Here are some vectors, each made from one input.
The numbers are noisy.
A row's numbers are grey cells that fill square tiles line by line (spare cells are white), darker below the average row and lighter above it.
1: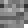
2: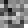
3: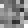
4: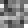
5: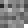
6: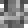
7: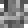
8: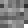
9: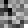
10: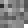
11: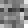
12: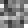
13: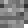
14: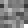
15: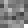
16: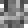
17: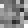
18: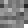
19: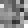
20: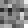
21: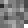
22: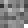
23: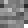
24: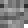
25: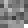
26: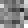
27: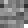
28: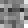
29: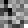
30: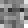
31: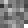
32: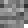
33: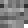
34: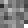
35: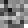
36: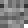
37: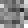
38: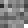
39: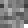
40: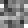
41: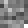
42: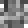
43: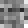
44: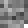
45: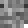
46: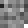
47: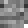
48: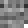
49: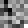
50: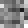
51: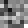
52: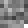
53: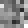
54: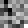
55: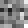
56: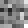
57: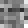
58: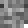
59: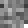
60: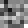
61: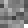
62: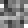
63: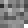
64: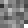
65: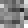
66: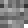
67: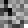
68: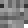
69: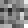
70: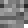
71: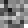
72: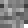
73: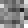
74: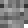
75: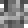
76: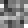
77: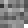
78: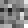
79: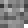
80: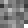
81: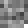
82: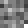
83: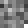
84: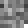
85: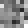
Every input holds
either one of 6 labels, or a point on a 4-point line and a true/false value.
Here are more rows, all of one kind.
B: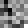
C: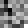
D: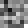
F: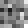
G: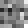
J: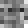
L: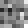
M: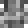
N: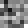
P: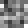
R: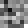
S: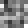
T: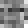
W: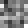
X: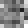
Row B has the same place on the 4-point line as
C, F, G and L.
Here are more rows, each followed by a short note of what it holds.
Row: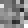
a point on a 4-point line and a true/false value
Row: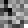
a point on a 4-point line and a true/false value
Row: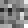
a point on a 4-point line and a true/false value
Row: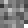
one of 6 labels
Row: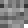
one of 6 labels
